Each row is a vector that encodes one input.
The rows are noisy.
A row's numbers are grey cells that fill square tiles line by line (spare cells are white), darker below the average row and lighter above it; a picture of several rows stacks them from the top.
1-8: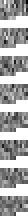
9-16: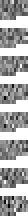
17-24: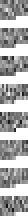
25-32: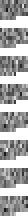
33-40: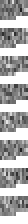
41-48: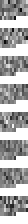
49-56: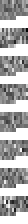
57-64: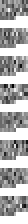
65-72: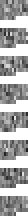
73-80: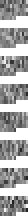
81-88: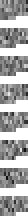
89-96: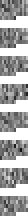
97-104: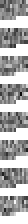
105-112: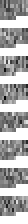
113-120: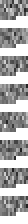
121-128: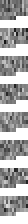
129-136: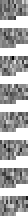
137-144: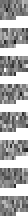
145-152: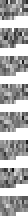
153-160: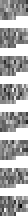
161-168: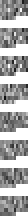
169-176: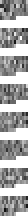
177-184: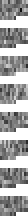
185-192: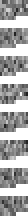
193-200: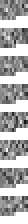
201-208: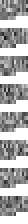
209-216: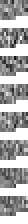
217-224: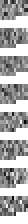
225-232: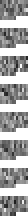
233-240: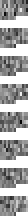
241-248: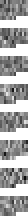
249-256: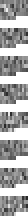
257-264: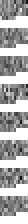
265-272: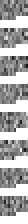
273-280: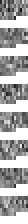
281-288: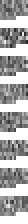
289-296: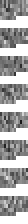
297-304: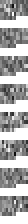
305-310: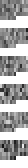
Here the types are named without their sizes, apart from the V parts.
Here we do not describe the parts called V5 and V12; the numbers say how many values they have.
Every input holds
either a label, a node of a tree and a value of V5, or a true/false value and a value of V12.
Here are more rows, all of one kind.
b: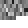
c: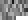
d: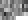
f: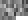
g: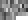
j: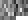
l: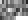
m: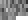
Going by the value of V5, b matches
c and j.
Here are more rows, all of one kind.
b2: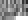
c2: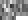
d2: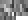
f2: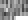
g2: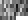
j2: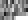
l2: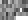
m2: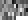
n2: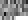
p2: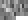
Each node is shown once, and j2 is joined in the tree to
f2.
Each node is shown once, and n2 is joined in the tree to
f2.
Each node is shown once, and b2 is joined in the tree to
m2.
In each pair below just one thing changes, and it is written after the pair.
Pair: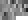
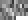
the label
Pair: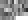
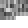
the label
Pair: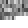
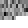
the label
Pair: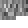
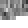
the value of V5
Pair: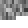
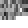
the label
